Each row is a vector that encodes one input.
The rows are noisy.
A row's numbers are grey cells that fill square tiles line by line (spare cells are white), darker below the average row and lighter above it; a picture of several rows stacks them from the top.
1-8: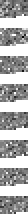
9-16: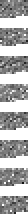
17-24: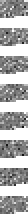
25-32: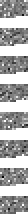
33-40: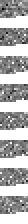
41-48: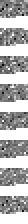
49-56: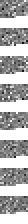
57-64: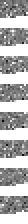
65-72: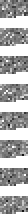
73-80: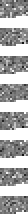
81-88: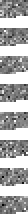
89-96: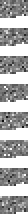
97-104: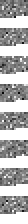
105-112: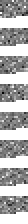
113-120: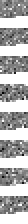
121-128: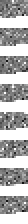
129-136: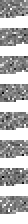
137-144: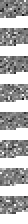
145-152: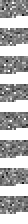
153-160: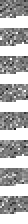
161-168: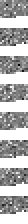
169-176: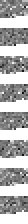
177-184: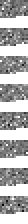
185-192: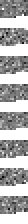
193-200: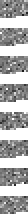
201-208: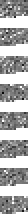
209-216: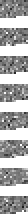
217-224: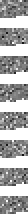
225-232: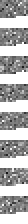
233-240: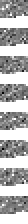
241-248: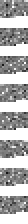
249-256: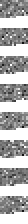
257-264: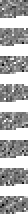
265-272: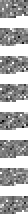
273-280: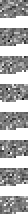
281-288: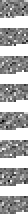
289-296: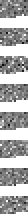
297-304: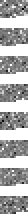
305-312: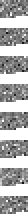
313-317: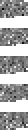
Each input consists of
a point on each of two 19-point circles and a true/false value.
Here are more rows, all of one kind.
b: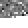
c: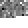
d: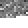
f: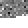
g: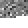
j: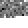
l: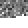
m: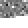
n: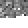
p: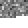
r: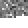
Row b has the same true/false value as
c, j and m.
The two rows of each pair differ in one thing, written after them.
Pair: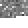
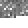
the place on one of the two 19-point circles
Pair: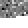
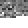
the true/false value
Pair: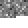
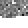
the true/false value
